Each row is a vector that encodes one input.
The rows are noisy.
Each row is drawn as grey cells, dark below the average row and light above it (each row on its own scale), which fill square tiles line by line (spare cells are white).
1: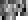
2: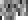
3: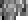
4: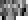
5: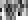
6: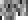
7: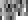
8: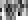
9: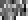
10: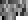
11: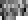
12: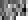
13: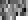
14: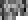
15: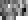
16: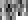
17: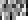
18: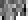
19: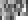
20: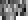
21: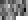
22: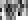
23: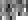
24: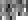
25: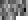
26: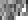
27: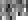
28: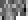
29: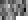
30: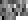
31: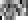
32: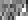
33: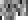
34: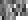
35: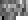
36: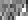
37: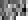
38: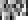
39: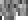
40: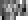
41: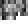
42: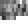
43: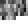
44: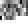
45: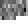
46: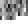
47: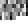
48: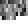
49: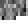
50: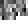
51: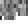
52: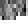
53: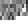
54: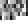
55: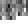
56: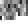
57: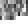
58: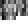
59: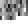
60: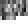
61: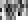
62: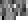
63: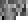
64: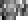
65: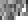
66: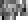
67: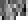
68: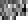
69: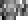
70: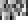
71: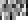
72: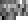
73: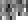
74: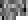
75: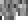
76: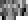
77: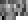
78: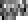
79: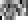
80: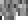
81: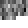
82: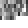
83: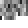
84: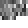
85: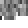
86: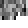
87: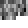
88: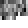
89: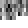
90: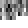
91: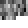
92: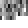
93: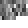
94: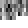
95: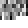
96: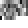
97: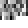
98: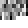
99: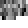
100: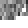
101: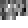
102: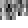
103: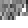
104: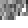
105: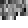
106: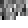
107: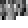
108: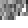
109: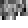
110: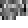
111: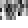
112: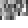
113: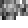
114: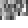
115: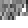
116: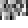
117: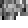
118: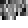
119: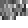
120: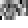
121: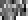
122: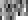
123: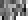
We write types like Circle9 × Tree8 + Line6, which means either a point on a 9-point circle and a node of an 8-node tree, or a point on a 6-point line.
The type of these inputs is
Tree11 × Tree11 + Tree12.
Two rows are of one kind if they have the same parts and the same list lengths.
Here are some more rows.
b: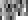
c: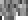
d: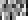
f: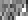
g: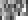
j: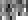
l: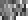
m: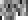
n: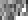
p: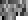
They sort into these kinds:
b, c, d, f, g, j, m, n
l, p

